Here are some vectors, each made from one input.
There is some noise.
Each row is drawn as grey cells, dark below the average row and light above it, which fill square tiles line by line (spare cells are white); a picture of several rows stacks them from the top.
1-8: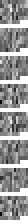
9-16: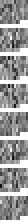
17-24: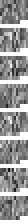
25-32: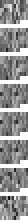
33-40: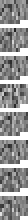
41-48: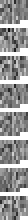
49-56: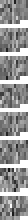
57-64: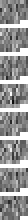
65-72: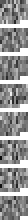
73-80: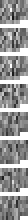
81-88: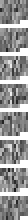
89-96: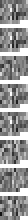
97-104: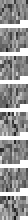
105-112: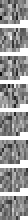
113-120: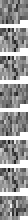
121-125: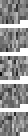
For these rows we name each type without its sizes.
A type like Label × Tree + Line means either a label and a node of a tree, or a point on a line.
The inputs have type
Bool × (Circle + Unit) + Line.
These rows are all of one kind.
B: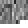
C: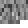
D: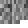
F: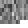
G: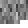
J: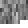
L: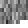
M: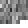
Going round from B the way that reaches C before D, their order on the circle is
B, F, C, G, J, L, M, D.
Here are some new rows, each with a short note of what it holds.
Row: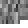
a true/false value
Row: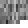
a point on a circle and a true/false value
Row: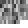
a point on a line
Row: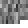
a true/false value
